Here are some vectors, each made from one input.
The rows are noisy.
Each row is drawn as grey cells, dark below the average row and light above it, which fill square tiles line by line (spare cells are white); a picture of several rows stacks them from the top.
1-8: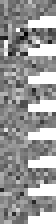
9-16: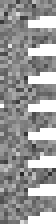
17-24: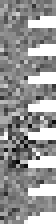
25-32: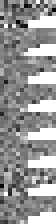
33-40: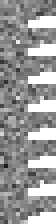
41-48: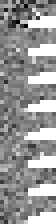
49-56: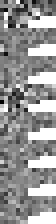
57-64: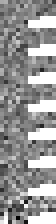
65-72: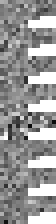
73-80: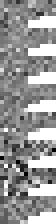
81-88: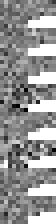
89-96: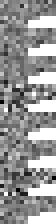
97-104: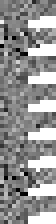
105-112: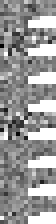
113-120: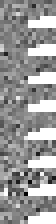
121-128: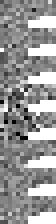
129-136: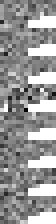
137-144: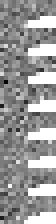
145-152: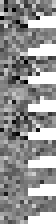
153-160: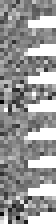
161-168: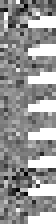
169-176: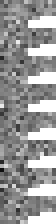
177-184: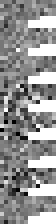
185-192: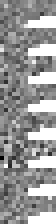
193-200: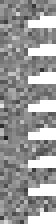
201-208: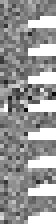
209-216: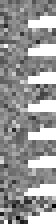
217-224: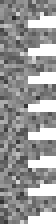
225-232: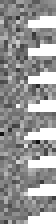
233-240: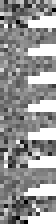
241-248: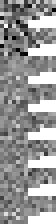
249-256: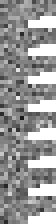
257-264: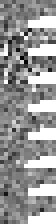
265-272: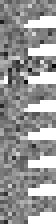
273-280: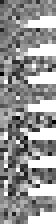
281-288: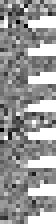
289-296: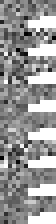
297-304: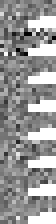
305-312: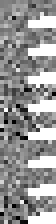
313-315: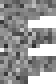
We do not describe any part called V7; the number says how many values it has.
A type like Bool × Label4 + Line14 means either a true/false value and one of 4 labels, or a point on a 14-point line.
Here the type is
(Label5 + Line6) × Tree13 + V7.
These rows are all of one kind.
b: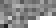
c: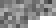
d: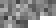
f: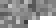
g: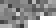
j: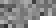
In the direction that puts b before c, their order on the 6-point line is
b, j, f, c, d, g.
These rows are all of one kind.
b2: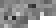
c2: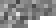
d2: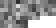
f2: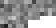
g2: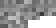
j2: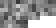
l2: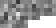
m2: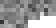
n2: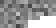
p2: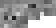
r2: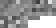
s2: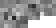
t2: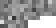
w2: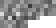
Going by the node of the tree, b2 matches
p2, s2 and t2.
